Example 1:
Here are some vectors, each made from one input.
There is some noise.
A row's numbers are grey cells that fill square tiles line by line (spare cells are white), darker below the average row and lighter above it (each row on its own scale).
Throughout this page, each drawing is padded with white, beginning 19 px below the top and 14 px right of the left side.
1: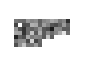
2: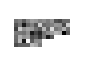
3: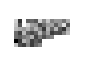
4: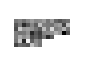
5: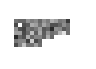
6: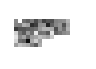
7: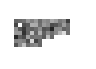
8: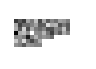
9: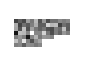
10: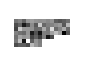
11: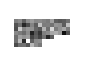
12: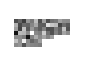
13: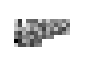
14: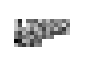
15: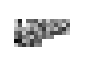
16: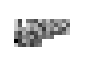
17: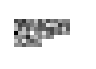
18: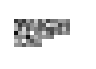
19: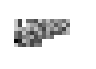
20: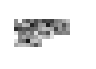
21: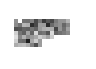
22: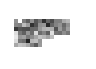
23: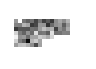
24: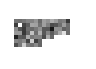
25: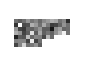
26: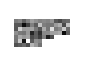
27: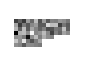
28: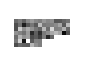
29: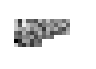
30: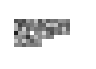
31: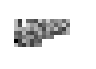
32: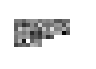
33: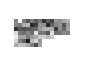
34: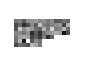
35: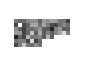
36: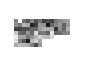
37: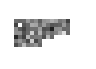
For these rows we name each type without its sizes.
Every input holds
a label.
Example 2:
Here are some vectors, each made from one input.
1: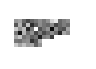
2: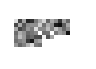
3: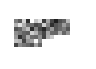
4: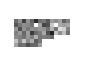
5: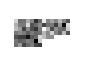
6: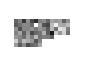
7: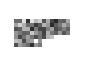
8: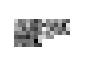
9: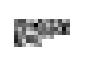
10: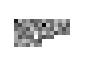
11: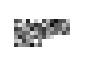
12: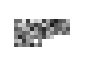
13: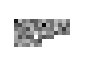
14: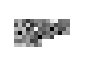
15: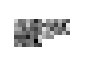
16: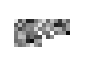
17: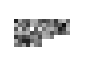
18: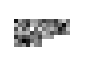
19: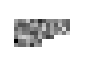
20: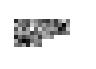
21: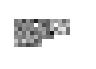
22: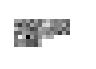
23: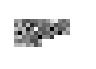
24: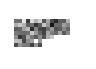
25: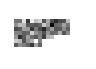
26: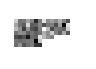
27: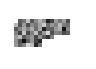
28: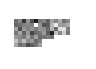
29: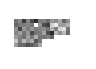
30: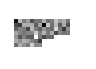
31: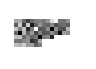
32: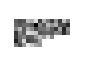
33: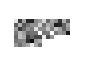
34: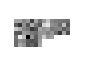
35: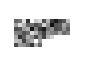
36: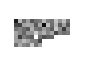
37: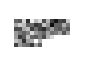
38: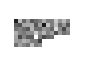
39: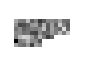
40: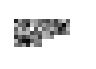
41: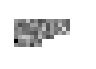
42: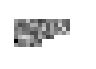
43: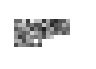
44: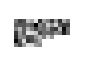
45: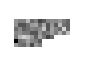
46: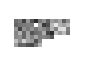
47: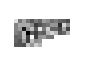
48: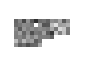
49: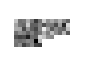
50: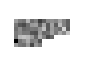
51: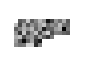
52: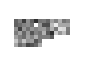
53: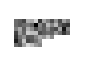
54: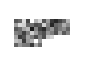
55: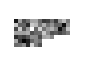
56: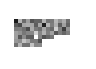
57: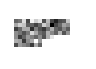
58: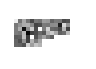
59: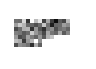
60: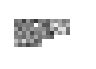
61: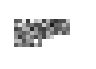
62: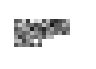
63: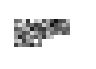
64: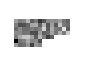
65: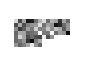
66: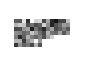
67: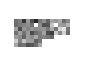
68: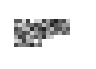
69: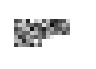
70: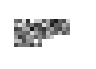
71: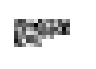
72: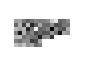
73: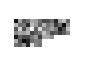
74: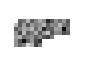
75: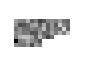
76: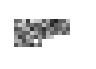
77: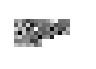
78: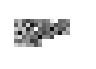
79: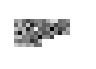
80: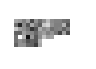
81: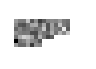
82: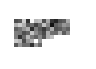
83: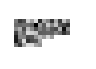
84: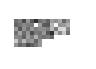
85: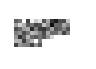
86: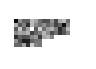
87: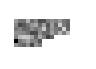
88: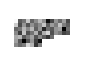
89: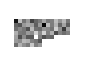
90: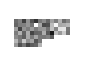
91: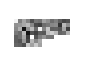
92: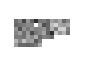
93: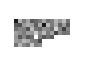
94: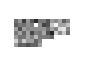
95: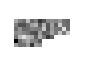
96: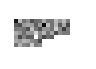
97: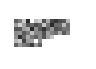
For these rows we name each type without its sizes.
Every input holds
a label.
